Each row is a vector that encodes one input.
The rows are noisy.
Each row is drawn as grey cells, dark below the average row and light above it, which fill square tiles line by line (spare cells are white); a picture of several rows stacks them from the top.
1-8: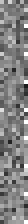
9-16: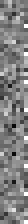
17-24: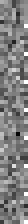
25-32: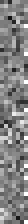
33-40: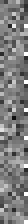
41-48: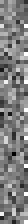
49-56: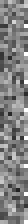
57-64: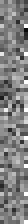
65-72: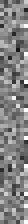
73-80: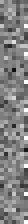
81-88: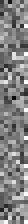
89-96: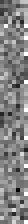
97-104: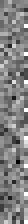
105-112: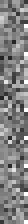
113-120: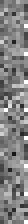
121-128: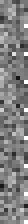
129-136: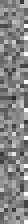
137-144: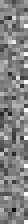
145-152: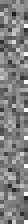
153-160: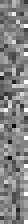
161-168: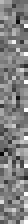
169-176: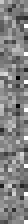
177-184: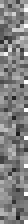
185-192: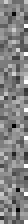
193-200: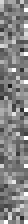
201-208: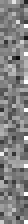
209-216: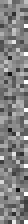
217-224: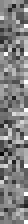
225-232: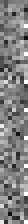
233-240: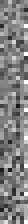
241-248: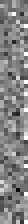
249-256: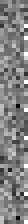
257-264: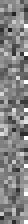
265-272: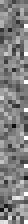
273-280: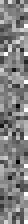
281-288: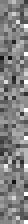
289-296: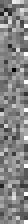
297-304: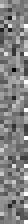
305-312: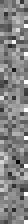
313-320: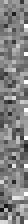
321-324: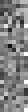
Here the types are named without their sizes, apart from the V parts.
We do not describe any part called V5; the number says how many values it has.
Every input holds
either a point on a circle and a label, or a point on a line, or two values of V5.
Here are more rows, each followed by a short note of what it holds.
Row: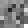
a point on a circle and a label
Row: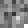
two values of V5
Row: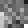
a point on a circle and a label
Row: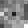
two values of V5
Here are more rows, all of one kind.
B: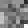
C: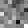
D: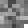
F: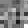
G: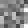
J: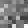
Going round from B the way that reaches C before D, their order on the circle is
B, J, C, F, D, G.
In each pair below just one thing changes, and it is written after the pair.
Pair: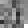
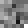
the place on the circle
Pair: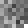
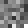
the label
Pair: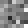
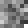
the label
